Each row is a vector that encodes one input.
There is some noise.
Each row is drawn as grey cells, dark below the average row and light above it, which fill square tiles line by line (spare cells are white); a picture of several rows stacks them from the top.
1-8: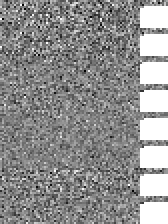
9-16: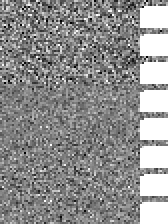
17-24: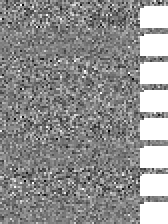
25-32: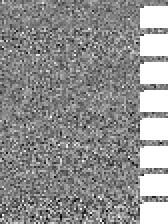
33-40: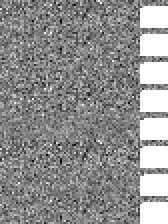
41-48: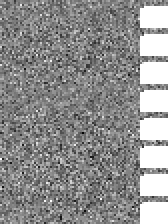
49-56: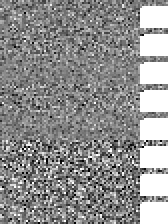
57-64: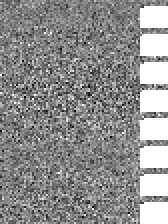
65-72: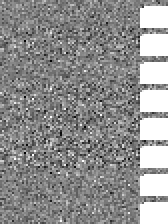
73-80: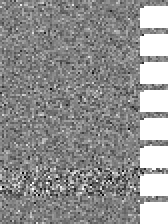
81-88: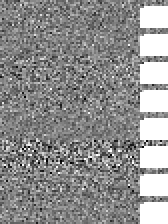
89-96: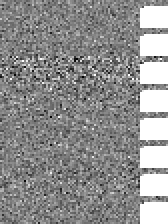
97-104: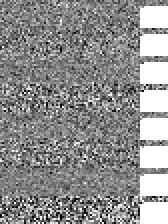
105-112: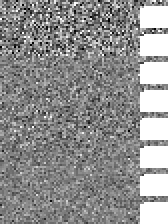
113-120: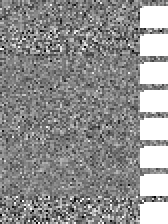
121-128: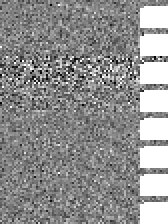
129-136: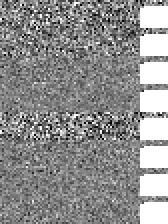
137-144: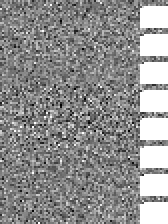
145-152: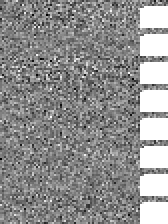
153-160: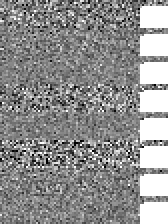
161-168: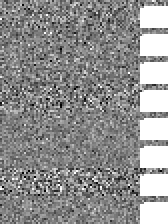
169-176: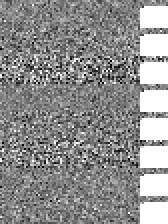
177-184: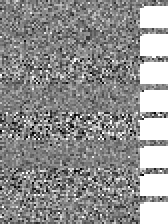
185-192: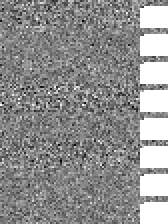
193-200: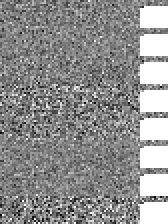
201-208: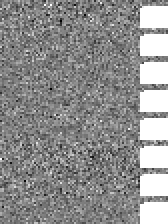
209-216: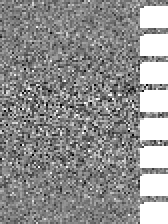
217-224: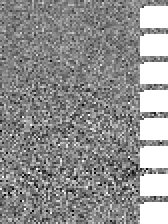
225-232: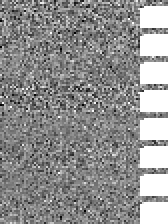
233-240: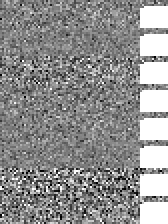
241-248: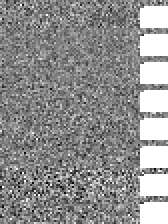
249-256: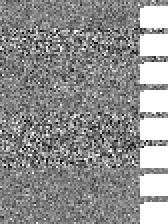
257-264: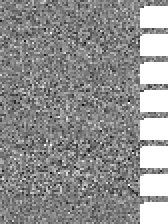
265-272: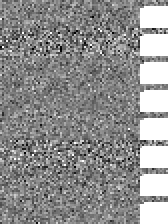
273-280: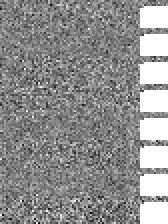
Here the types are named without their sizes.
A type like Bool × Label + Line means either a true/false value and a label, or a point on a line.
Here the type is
List(Circle).
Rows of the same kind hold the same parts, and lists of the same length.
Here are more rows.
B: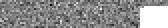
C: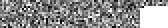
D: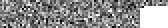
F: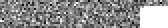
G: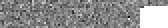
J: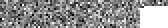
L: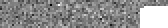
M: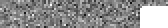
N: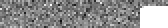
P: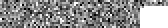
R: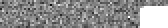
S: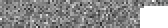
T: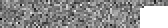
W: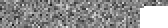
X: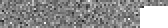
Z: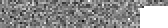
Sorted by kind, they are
B, F, J, L, R, T, W
C, D
G, P, S, X, Z
M, N

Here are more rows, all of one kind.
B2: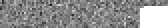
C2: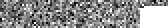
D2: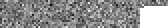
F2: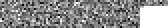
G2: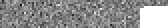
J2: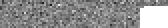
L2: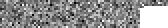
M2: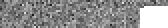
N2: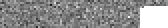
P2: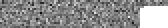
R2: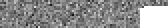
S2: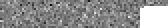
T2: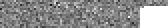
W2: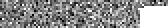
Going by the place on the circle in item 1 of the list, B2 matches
G2, J2, M2 and P2.
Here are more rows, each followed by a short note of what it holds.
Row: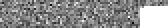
a list of two items
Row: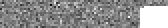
a list of two items
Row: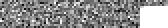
a list of two items
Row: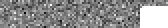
a list of one item
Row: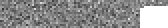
a list of three items
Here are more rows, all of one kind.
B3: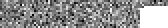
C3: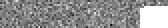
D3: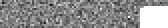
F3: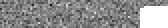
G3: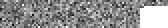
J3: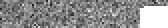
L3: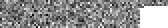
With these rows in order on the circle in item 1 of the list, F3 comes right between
D3 and G3.
